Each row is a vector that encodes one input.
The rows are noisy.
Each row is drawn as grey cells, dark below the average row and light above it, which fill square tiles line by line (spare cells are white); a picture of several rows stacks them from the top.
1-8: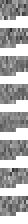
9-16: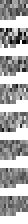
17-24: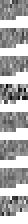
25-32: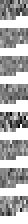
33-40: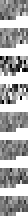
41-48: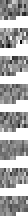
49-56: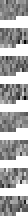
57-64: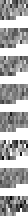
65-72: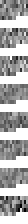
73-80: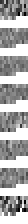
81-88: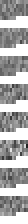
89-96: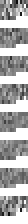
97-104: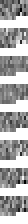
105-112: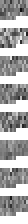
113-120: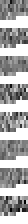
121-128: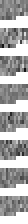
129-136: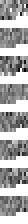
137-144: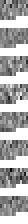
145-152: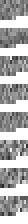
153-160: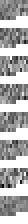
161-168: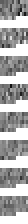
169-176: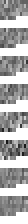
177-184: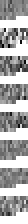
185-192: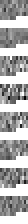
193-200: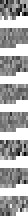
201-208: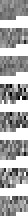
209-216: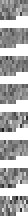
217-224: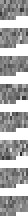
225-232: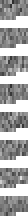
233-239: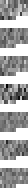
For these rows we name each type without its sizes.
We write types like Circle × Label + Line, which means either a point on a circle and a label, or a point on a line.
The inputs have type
Circle × List(Line).
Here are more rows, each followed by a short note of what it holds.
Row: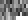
a point on a circle, together with a list of one item
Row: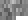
a point on a circle, together with a list of two items
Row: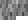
a point on a circle, together with a list of two items
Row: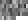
a point on a circle, together with a list of one item
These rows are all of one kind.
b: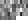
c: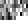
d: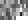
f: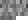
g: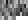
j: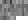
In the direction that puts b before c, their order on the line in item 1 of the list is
g, b, c, d, j, f.
